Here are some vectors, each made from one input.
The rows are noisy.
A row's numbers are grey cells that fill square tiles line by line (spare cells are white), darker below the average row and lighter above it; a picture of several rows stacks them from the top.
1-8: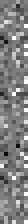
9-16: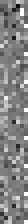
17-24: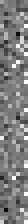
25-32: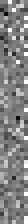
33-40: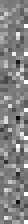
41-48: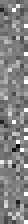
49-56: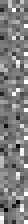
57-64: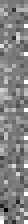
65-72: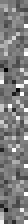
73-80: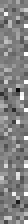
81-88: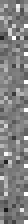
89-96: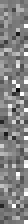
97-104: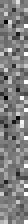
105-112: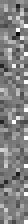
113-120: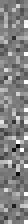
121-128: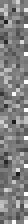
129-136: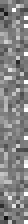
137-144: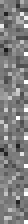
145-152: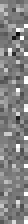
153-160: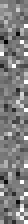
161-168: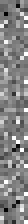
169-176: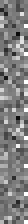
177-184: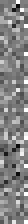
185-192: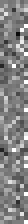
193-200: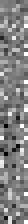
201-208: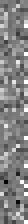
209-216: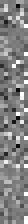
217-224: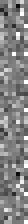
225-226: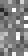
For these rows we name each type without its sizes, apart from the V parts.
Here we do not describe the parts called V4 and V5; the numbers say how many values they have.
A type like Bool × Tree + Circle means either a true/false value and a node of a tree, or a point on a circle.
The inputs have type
Bool × Line × (Line + V4) × V5.
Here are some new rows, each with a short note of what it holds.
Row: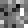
a point on a line, a true/false value, a value of V4 and a value of V5
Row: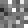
a point on a line, a true/false value, a value of V4 and a value of V5
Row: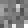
a point on each of two lines, a true/false value and a value of V5
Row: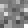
a point on each of two lines, a true/false value and a value of V5
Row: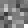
a point on a line, a true/false value, a value of V4 and a value of V5
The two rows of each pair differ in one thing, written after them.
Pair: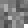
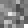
the value of V4
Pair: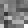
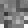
the place on the line
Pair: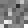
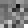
the place on the line
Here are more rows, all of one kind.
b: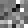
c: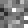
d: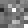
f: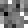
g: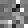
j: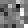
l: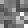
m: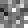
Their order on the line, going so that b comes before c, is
d, j, g, l, f, b, c, m.
